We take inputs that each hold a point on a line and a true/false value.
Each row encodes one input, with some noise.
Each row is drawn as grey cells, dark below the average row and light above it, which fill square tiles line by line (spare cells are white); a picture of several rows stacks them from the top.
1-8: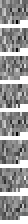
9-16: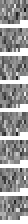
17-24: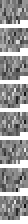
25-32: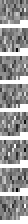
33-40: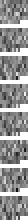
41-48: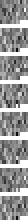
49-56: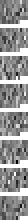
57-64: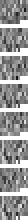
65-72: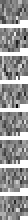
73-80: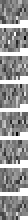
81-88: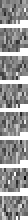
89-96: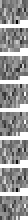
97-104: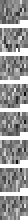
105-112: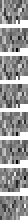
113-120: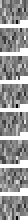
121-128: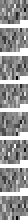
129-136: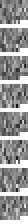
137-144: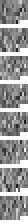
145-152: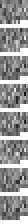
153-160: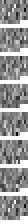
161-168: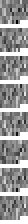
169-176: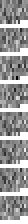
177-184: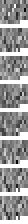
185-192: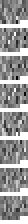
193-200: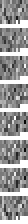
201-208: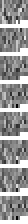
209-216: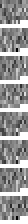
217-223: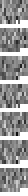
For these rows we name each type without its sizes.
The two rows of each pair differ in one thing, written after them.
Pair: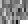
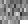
the true/false value
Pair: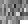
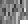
the place on the line
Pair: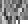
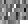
the true/false value
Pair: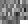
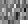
the place on the line
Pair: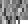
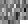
the true/false value
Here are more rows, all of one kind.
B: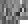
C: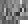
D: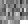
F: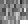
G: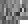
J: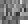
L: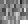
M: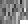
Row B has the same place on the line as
C and G.
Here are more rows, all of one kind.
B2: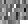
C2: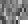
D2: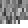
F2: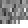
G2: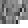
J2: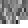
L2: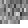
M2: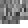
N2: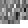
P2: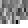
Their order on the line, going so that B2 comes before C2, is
B2, N2, D2, M2, F2, G2, C2, J2, P2, L2.
